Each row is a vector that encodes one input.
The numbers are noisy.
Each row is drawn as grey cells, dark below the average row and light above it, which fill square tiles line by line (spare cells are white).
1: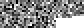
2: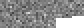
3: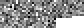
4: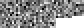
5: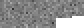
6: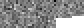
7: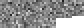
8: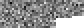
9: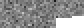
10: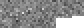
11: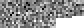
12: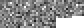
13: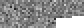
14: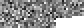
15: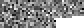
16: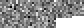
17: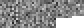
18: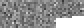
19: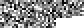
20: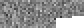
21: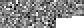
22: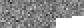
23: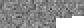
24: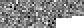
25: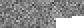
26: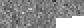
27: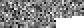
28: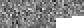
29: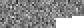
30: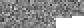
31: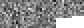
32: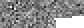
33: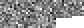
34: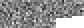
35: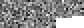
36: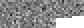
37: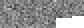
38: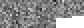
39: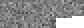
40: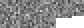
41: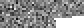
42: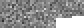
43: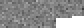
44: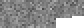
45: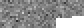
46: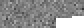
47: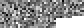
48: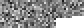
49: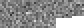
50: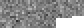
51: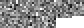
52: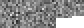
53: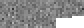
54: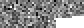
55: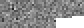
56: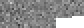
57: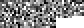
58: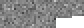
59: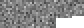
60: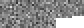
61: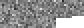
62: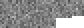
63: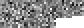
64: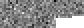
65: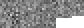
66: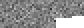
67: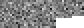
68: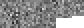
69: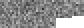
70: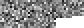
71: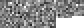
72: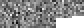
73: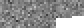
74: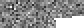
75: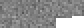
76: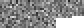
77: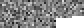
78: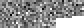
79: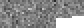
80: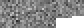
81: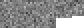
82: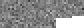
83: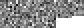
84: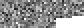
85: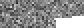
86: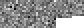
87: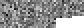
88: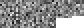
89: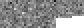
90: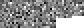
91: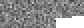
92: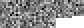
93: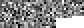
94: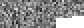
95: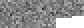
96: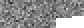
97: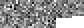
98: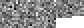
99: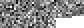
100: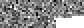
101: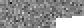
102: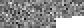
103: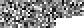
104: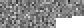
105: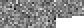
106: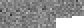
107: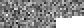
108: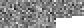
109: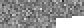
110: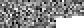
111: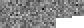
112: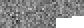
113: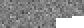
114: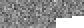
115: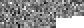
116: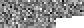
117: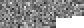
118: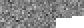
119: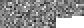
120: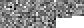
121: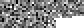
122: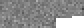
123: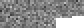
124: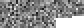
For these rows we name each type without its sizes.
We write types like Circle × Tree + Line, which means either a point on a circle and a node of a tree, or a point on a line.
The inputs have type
(Bool × Bool × Bool + Circle + Unit) × Circle × Circle.
